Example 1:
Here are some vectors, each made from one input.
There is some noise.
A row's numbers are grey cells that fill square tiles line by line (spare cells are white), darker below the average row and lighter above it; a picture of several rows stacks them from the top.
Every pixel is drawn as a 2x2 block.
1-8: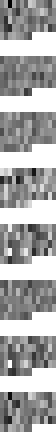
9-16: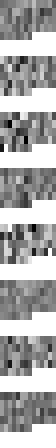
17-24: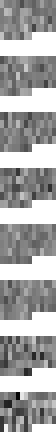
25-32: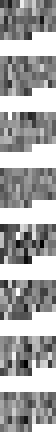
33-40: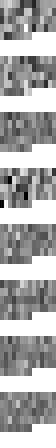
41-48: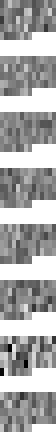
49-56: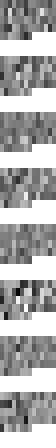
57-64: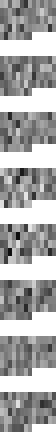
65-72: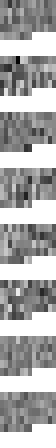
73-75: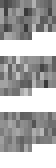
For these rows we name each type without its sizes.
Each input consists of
a list of points on a line.
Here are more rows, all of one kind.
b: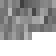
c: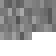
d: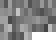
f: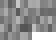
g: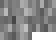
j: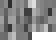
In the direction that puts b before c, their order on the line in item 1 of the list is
b, d, c, j, g, f.
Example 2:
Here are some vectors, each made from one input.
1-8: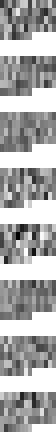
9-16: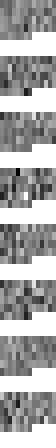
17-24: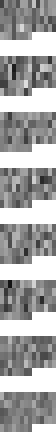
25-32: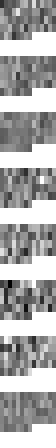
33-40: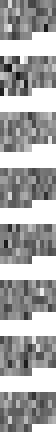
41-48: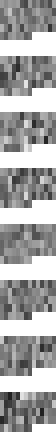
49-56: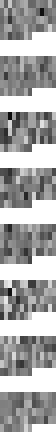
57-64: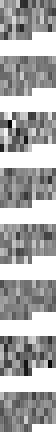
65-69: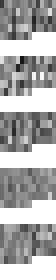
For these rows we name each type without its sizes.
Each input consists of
a list of items, each a point on each of two lines.
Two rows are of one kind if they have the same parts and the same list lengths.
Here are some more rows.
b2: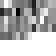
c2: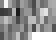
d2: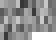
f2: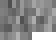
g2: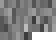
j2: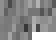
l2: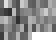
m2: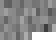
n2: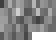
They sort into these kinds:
b2, c2, l2
d2, g2, n2
f2, j2, m2

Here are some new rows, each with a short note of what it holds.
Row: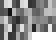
the empty list
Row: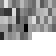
the empty list
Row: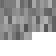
a list of two items
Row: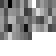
a list of two items
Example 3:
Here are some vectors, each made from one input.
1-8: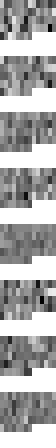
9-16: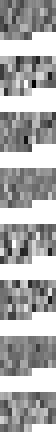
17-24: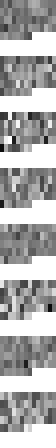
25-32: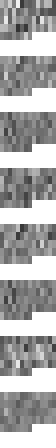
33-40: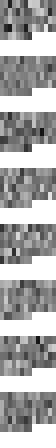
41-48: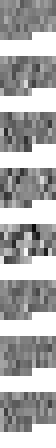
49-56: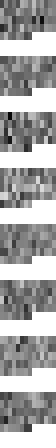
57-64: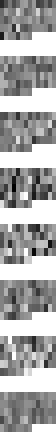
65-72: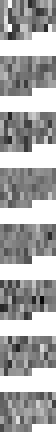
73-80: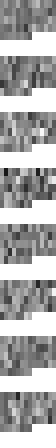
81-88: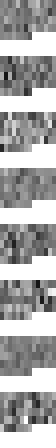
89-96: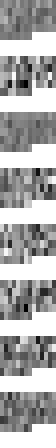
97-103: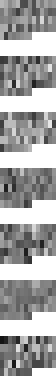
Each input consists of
either a point on each of two 6-point lines, or a point on a 14-point line.
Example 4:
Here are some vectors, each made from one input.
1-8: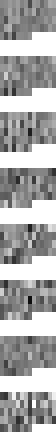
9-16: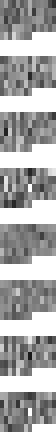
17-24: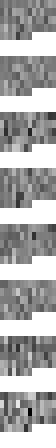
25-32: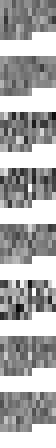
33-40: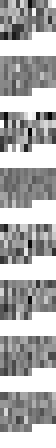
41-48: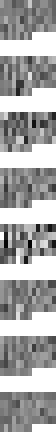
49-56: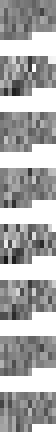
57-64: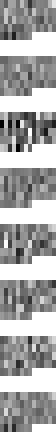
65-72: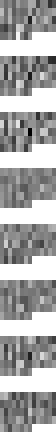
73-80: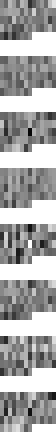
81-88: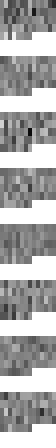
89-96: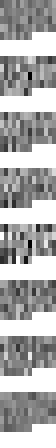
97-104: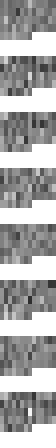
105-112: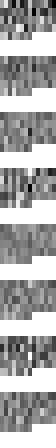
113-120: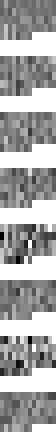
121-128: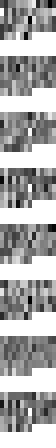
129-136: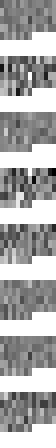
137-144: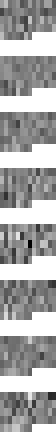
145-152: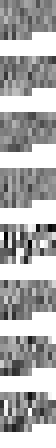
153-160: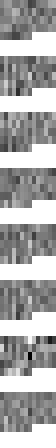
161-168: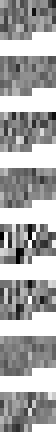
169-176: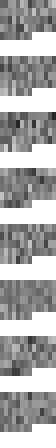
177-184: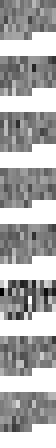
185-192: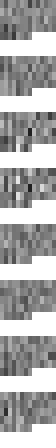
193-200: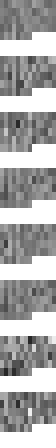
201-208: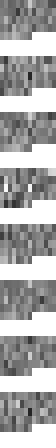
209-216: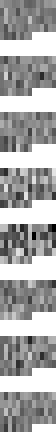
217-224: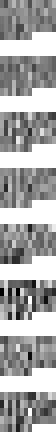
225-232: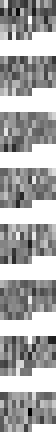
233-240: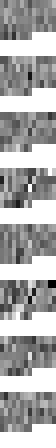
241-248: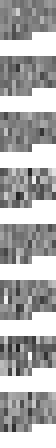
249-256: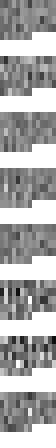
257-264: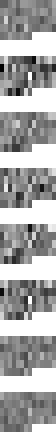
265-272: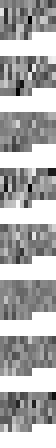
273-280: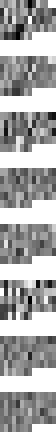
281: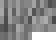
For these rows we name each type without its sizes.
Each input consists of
a point on a line and a true/false value.
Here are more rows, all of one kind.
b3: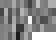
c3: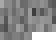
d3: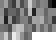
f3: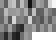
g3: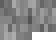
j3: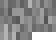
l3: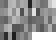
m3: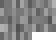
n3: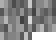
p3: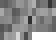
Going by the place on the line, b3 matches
c3 and f3.
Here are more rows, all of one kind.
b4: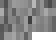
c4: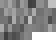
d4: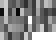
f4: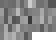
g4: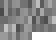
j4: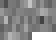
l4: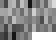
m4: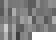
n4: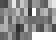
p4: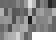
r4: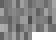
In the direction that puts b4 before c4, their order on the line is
j4, p4, d4, l4, b4, c4, r4, m4, f4, n4, g4.
